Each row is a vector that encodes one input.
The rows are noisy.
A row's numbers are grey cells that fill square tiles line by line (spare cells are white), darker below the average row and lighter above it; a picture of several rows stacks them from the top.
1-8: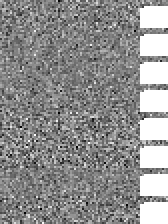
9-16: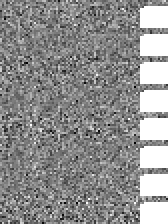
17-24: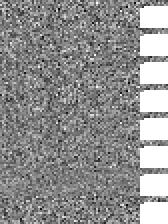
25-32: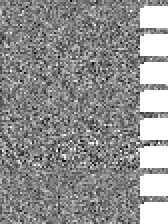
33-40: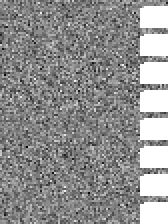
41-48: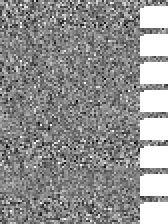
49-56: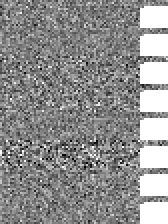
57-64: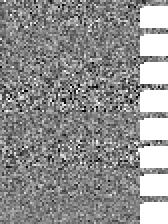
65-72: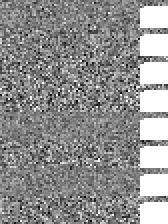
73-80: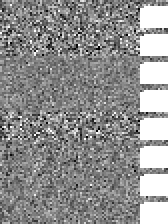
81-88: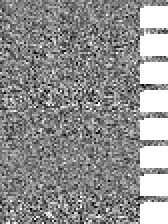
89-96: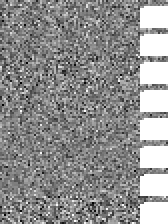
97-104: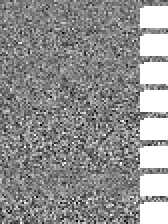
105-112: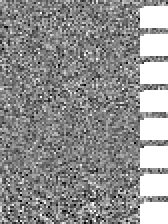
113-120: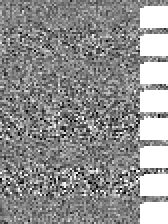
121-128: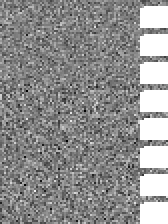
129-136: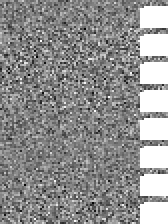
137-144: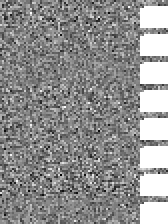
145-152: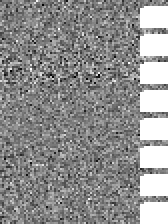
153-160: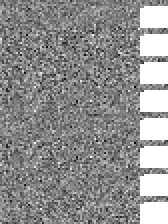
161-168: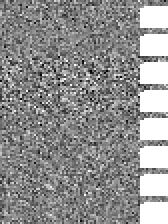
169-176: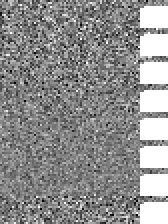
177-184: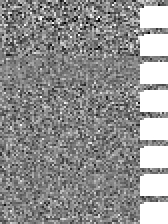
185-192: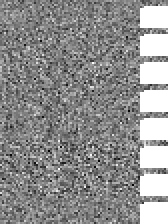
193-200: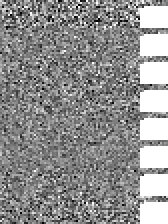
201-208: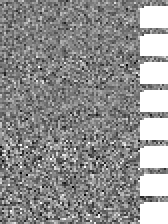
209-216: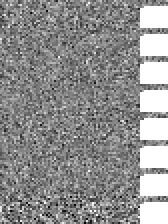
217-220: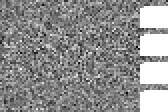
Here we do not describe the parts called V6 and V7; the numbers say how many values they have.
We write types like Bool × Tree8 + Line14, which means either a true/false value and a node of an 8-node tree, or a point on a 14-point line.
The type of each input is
Bool × Bool × Bool + List3(Line5) + V6 × V7.
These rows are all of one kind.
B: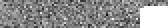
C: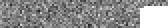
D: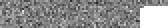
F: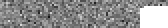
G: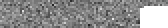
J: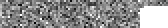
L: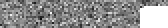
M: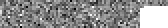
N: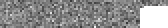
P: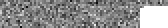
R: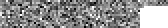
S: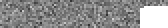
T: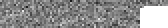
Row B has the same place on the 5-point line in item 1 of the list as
G and T.
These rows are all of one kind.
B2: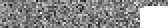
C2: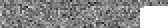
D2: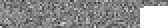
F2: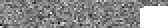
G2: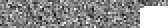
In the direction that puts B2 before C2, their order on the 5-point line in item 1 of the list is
B2, G2, C2, D2, F2.
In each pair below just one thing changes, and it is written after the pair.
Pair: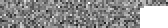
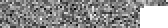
the value of V7
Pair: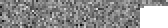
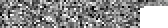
the value of V6
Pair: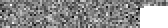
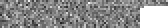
the value of V7
